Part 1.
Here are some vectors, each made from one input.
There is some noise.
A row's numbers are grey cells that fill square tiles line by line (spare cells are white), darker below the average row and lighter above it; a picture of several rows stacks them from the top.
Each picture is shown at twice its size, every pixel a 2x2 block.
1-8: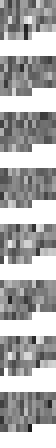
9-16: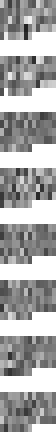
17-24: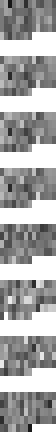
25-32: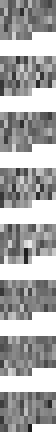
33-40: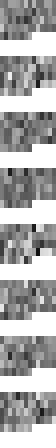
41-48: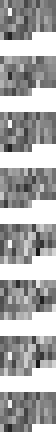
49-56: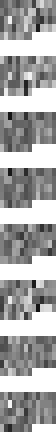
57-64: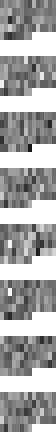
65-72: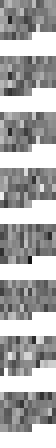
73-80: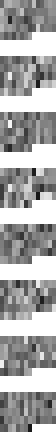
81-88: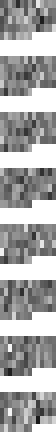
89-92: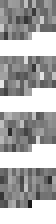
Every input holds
either a point on a 6-point line, or a point on a 12-point line.
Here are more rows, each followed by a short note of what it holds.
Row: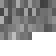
a point on a 12-point line
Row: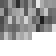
a point on a 6-point line
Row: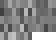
a point on a 12-point line
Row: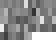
a point on a 12-point line
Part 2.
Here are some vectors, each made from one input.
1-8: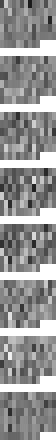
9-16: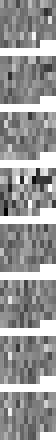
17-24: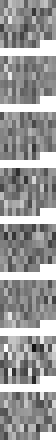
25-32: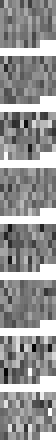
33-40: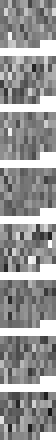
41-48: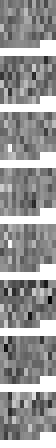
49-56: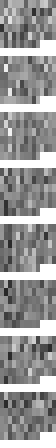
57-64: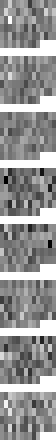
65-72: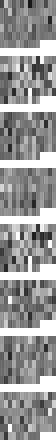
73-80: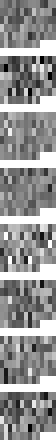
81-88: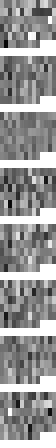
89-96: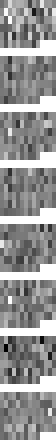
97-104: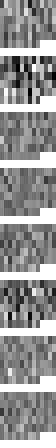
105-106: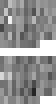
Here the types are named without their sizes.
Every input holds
a point on a circle and a point on a line.
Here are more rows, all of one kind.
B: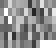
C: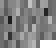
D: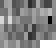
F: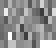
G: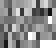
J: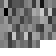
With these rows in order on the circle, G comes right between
C and F.
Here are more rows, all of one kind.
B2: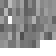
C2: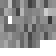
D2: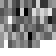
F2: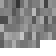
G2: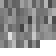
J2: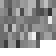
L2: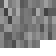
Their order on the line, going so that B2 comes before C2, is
J2, G2, L2, B2, D2, F2, C2.
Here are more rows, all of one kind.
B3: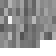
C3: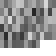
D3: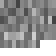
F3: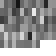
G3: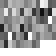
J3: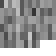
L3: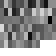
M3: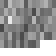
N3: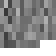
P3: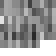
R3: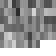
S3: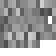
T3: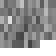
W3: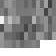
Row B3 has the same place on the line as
D3, J3 and S3.
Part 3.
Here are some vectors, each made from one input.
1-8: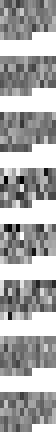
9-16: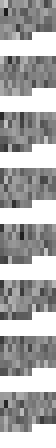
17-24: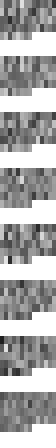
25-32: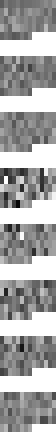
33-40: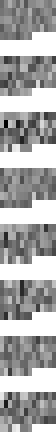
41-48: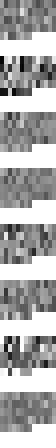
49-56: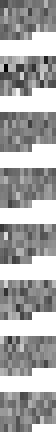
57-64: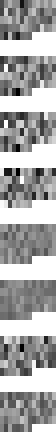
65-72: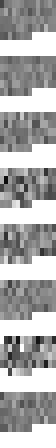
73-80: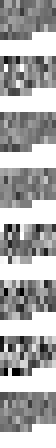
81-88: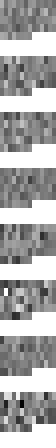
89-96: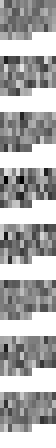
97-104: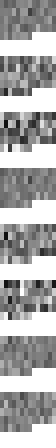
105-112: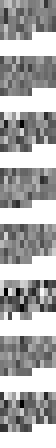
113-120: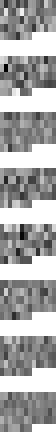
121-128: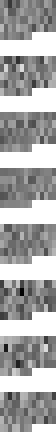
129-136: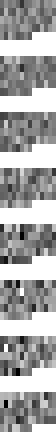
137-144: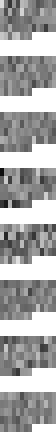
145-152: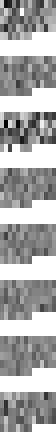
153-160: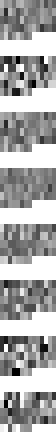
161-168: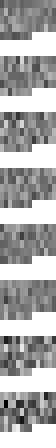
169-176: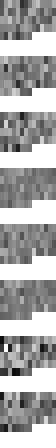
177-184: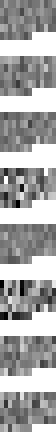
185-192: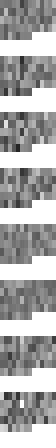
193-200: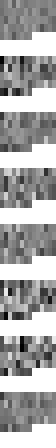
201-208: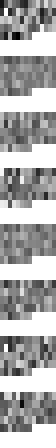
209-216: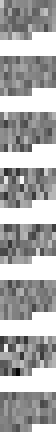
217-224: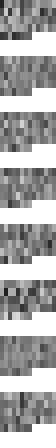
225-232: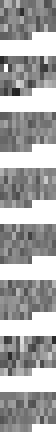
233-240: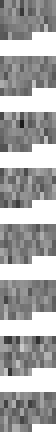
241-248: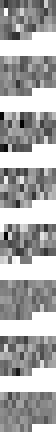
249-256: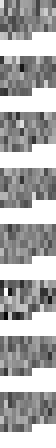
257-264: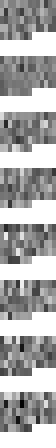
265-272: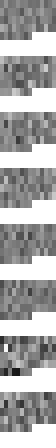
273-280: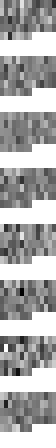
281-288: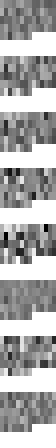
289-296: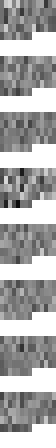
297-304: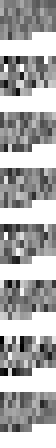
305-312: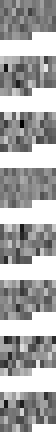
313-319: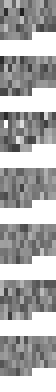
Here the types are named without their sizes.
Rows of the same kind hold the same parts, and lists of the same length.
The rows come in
2 kinds.
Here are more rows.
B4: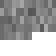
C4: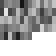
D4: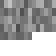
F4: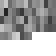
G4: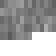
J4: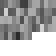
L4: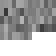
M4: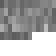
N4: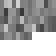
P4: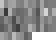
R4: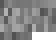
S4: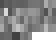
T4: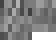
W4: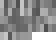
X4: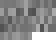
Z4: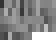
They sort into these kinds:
B4, G4, L4, M4, N4, R4, S4, T4, X4, Z4
C4, D4, F4, J4, P4, W4

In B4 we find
a point on a line.
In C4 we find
a node of a tree.
